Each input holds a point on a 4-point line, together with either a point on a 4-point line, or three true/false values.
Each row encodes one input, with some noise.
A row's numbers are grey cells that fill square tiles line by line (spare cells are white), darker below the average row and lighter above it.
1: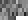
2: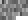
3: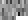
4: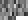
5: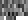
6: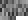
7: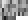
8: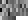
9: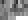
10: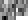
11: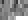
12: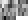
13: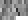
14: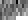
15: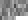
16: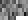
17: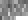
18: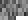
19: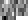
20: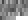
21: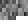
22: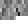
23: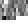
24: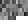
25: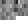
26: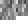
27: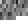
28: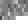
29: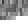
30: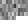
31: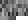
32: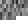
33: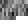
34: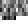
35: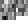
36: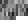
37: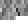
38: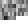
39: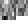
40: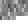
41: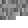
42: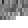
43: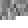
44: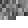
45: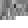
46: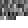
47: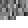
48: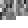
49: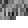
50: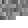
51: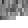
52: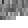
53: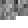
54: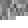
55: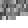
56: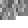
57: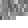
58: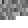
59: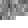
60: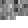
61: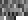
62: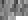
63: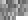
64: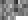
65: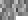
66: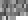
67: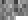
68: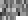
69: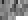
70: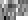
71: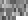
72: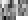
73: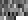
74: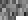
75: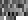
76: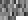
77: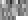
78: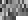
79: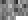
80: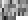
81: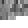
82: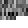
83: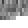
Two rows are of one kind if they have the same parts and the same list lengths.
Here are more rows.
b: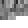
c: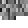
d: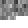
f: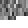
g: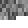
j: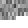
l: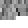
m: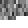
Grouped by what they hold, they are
b, d, j, l
c, f, g, m

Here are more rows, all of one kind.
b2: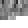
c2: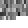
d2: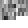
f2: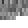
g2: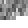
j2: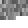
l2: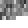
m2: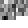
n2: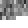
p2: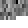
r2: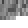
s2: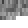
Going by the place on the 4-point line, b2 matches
f2, j2, r2 and s2.
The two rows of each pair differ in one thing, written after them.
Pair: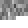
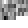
the place on the 4-point line
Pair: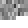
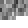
one of the three true/false values
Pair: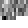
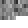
the place on the 4-point line
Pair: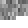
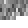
one of the three true/false values
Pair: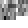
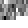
one of the three true/false values
